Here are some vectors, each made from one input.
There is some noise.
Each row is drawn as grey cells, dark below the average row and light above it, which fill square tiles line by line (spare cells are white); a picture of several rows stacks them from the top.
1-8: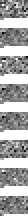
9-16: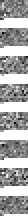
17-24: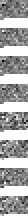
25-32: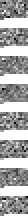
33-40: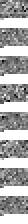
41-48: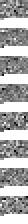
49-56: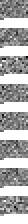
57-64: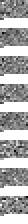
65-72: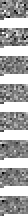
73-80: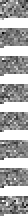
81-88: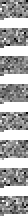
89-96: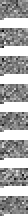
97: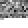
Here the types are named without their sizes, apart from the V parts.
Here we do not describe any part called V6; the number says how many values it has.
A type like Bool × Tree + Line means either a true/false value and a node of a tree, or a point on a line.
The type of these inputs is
Line × (Tree + Unit) + V6.
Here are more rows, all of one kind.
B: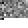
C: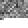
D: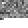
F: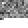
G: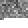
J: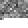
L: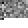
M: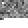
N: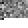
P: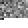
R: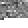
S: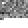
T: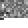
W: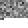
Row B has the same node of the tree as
L, N and P.
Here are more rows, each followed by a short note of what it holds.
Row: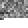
a point on a line and a node of a tree
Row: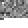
a point on a line and a node of a tree
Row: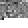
a point on a line and a node of a tree
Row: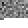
a point on a line
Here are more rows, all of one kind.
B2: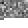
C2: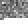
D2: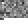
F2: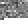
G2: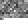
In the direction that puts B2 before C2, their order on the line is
B2, D2, G2, C2, F2.
